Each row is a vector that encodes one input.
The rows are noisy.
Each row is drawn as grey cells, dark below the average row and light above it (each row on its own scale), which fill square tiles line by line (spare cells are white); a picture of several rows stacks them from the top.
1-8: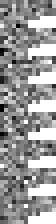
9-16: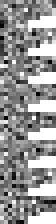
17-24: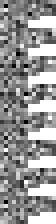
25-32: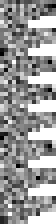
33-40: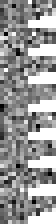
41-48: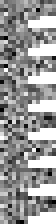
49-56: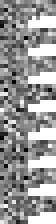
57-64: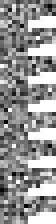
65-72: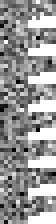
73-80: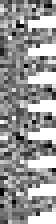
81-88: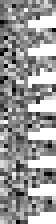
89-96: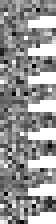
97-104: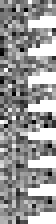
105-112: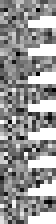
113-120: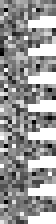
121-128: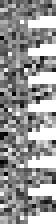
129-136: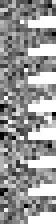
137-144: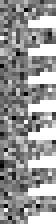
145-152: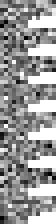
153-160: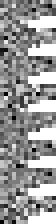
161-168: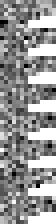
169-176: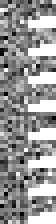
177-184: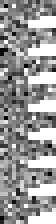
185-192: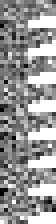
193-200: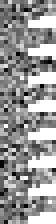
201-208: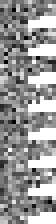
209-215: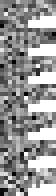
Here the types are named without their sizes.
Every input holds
either a point on a circle, or a node of a tree.
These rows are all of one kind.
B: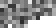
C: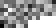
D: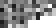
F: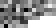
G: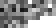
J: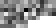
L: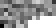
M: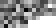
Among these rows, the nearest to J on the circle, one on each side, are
L and M.
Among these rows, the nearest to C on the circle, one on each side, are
D and L.
